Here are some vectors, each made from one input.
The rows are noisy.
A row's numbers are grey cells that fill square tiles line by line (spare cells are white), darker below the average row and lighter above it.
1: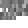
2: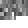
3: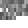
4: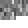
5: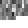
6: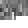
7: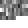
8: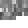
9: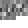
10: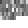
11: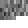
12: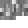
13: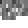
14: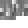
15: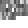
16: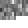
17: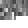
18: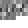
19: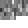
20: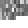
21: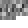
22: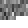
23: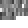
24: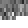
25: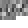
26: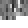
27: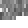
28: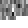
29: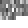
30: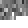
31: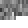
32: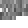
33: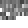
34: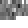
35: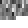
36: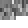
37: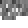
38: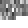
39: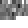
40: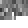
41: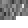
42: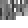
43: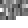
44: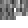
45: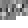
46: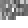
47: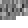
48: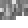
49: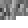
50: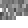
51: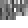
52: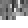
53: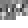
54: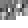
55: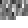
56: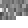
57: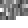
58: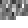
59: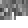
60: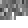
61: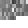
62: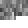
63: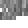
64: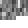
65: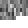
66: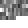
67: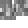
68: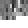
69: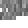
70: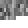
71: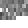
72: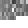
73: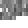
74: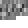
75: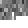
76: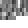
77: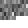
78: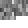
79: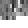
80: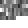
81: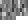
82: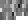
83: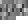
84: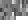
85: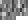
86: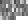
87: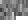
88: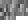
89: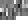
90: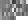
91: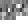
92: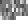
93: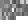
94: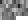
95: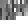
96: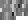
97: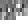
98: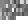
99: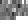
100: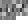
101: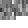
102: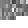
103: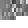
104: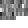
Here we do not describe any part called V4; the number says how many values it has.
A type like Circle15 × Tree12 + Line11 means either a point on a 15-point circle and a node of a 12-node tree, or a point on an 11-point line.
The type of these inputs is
(Line5 + Line7) × V4.
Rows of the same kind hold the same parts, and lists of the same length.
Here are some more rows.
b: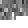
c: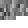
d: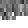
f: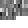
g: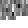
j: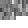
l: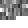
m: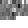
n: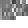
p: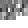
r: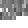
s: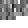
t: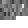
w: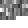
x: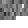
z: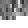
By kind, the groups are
b, j, n, p, r
c, d, f, g, l, m, s, t, w, x, z

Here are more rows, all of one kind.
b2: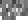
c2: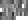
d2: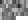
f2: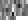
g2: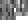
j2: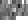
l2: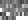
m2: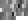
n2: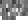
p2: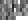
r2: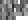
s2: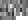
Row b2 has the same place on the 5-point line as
l2 and n2.
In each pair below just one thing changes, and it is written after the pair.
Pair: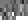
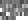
the value of V4
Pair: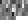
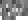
the place on the 5-point line
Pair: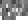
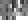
the value of V4
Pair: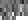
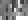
the value of V4
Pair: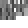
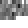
the value of V4
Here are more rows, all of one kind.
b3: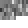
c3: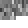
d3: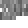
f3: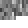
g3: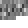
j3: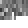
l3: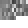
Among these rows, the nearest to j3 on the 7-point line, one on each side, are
d3 and l3.
